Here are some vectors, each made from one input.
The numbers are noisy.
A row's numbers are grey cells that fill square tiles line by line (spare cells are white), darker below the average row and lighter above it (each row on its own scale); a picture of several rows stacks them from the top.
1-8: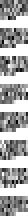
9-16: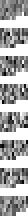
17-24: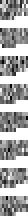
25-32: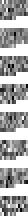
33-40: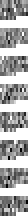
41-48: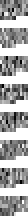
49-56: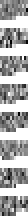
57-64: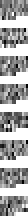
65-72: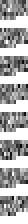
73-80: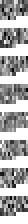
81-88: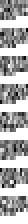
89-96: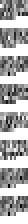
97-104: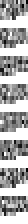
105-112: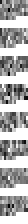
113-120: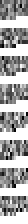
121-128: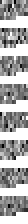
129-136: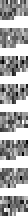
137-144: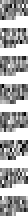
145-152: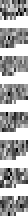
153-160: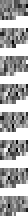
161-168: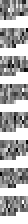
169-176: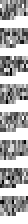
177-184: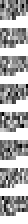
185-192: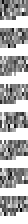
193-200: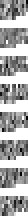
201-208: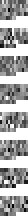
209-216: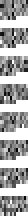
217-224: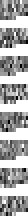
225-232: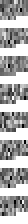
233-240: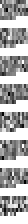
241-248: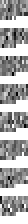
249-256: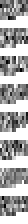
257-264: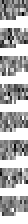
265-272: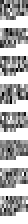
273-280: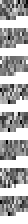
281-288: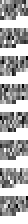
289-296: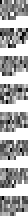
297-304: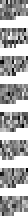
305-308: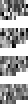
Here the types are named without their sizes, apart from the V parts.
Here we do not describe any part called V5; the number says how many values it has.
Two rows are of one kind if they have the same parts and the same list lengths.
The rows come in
3 kinds.
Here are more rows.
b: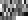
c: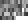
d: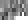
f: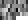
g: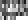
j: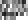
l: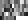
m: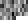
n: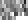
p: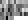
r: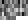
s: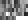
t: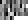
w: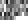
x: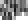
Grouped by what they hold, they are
b, c, l, p, s
d, n, t, w, x
f, g, j, m, r

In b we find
a label and a value of V5.
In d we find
a point on a circle, a label and a value of V5.
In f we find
a point on a line.
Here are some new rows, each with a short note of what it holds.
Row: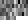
a point on a line
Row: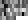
a point on a line
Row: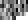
a point on a line
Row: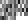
a point on a circle, a label and a value of V5
